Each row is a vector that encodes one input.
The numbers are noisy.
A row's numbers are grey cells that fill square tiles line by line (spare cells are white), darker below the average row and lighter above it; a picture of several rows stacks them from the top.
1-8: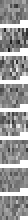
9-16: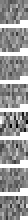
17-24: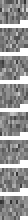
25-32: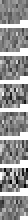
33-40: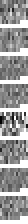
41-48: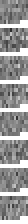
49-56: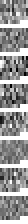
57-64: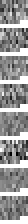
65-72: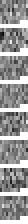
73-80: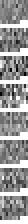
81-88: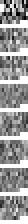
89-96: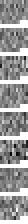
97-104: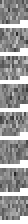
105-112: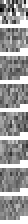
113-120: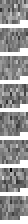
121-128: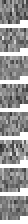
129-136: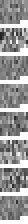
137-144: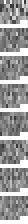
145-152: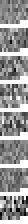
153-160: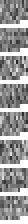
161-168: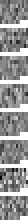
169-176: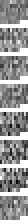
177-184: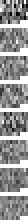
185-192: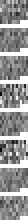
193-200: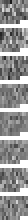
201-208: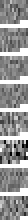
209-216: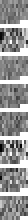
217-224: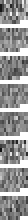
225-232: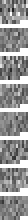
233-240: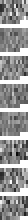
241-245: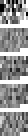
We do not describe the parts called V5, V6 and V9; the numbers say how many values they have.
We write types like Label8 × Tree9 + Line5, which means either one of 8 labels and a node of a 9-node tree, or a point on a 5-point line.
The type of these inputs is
Bool × V9 + Circle8 × (Line8 + V5) + V6.
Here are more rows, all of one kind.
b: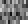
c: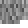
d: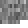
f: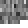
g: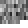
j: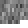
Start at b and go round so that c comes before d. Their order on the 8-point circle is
b, c, g, d, f, j.
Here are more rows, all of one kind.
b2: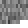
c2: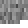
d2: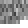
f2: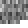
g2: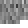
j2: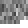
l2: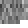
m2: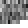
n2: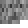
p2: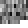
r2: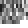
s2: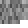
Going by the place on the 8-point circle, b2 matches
m2 and r2.
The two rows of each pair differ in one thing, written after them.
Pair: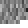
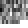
the true/false value
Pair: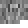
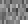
the value of V9
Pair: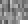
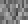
the value of V9
